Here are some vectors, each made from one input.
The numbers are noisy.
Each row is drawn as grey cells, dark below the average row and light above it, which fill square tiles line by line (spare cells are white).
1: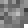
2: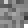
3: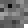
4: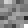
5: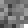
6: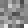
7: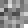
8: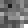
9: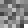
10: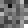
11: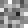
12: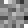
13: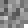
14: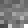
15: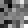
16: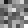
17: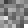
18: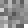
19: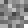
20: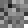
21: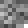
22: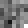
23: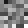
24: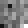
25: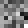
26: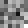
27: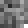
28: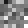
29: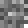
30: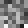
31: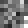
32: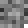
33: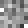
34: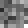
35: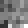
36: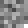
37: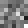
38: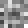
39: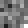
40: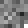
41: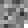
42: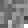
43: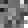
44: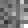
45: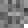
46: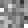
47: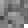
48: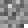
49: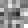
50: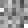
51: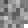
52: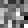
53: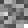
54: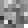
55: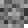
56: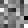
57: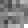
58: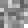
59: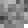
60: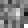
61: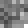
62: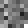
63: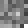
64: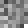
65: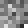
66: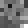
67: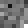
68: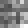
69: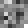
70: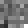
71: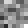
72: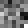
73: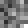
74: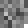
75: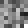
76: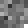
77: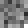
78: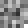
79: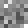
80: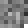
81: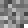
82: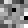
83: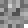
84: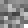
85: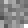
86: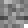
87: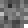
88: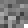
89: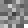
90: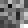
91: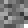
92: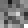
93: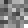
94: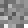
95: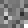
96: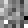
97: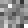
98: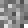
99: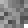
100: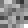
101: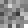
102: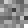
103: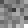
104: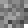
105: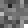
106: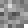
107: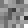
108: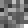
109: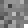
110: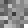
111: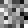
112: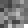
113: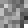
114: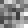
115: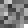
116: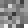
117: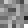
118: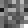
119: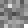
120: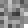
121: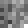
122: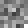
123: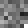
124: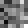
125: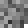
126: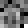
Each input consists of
two labels (each one of 7), together with either a fixed value, or a node of an 11-node tree.
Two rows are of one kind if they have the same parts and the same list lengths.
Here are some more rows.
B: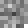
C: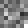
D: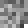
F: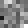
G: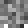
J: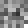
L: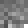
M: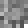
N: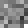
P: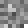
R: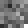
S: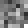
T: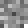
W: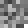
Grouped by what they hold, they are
B, D, G, J, P, T, W
C, F, L, M, N, R, S

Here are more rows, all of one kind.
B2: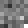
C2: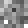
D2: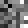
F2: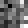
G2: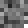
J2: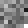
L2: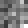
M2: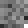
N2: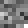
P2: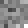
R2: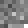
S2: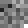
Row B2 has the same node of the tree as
D2 and M2.
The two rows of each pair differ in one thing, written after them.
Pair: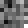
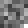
one of the two labels
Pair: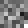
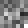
one of the two labels
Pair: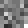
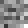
the node of the tree
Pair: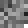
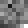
the node of the tree
